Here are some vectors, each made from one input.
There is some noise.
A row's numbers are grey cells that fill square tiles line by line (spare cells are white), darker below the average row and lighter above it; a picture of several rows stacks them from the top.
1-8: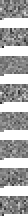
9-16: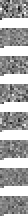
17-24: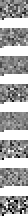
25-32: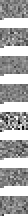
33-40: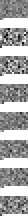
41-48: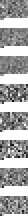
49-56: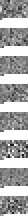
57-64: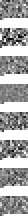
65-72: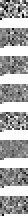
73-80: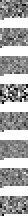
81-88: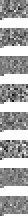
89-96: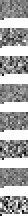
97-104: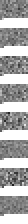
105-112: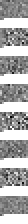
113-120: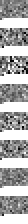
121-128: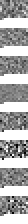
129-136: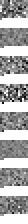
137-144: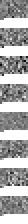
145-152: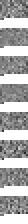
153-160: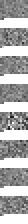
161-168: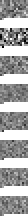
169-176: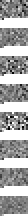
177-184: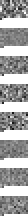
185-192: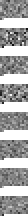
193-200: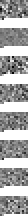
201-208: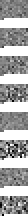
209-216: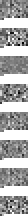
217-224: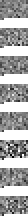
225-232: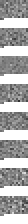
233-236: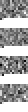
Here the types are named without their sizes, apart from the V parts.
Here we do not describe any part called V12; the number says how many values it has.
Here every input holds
a list of items, each a label and a value of V12.
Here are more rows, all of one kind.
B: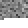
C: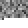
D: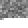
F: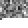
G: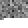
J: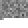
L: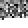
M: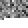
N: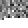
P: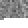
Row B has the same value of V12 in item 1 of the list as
C, F, N and P.
